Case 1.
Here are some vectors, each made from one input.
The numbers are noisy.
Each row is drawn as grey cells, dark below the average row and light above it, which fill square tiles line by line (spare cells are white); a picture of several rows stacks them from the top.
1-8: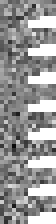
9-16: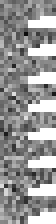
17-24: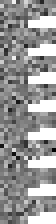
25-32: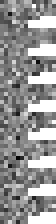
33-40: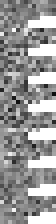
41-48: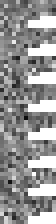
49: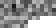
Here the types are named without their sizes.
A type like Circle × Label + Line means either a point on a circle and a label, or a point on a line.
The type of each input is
Tree.
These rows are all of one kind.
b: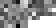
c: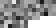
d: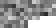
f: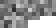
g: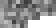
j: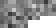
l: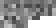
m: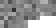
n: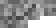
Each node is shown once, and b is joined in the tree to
l.
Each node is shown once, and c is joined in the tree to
j.
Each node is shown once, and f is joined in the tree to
d and m.
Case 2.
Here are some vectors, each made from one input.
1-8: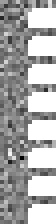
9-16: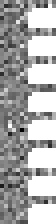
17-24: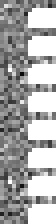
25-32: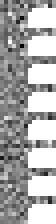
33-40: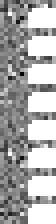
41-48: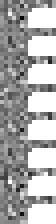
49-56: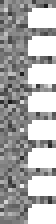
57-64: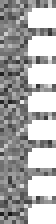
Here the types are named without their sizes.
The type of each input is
Line.
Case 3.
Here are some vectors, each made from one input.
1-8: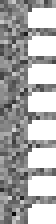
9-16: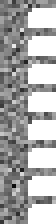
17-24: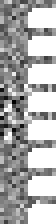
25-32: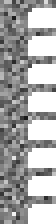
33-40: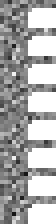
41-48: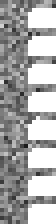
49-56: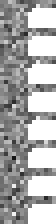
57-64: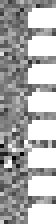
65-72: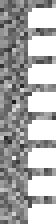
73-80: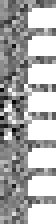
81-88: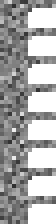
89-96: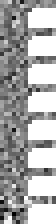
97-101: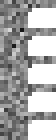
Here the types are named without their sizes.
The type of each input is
Bool × Bool × Bool × Bool + Unit.
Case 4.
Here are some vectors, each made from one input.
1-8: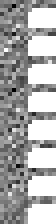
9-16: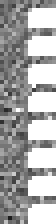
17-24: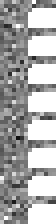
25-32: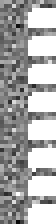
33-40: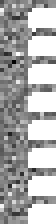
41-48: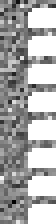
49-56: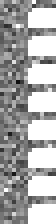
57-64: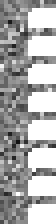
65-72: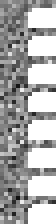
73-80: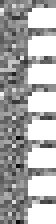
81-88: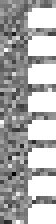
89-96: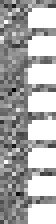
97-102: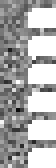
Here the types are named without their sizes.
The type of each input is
Tree.
